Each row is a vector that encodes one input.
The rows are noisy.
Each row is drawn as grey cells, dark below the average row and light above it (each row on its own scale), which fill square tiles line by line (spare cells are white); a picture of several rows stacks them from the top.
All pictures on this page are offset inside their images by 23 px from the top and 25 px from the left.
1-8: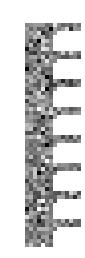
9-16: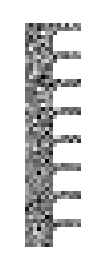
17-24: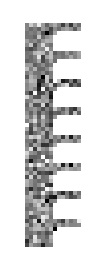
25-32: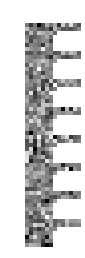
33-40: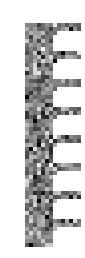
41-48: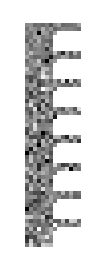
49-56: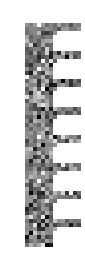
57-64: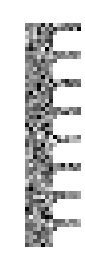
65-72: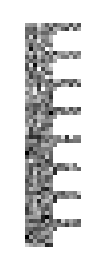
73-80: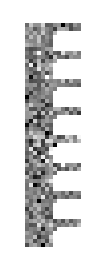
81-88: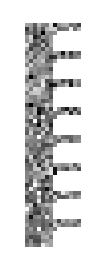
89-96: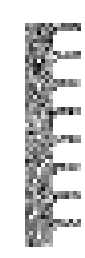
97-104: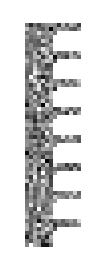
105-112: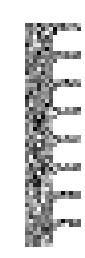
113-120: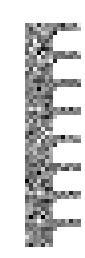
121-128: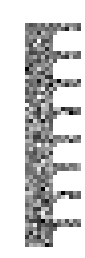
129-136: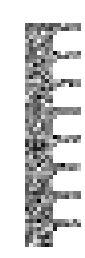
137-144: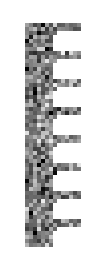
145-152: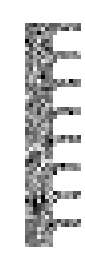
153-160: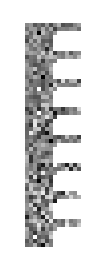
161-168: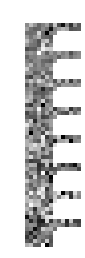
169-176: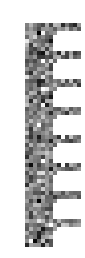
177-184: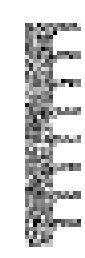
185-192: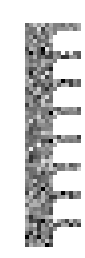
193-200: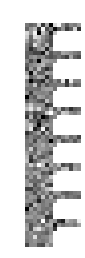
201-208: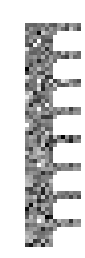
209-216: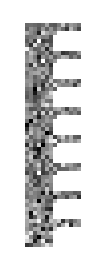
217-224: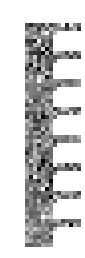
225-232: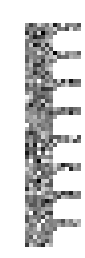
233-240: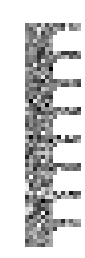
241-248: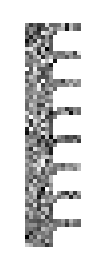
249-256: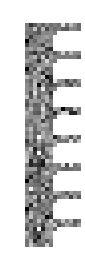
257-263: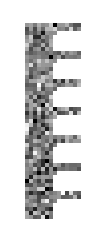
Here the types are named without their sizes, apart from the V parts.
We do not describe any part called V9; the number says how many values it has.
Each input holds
a point on a line, together with either five true/false values, or a value of V9.
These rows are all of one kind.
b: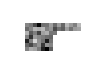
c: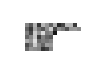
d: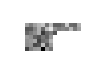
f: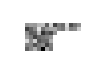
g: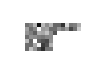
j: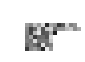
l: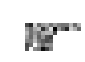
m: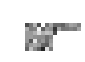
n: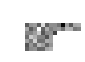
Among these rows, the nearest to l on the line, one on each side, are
b and c.
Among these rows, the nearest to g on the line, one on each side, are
c and m.
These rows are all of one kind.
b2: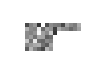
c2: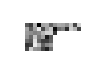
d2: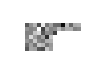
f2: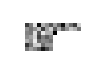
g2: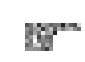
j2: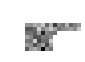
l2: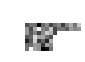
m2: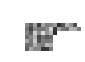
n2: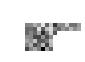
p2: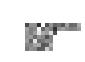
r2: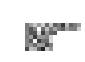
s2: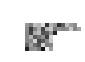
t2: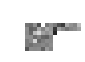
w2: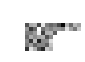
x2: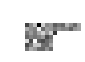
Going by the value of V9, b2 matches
c2, n2, p2 and x2.
